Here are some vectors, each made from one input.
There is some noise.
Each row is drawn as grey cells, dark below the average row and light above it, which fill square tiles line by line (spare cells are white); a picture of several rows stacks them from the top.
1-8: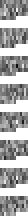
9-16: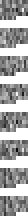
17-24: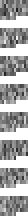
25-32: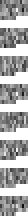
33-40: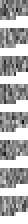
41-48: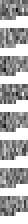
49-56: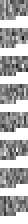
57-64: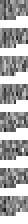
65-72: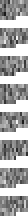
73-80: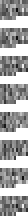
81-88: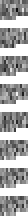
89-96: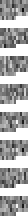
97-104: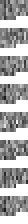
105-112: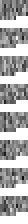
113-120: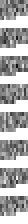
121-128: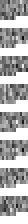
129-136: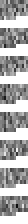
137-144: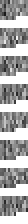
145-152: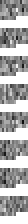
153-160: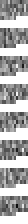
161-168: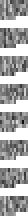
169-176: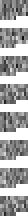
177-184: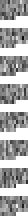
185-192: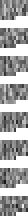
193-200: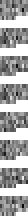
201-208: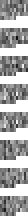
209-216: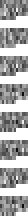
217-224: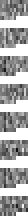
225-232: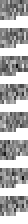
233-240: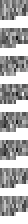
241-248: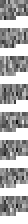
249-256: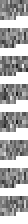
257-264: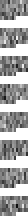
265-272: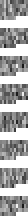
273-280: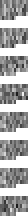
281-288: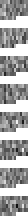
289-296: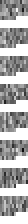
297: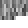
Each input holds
four true/false values.
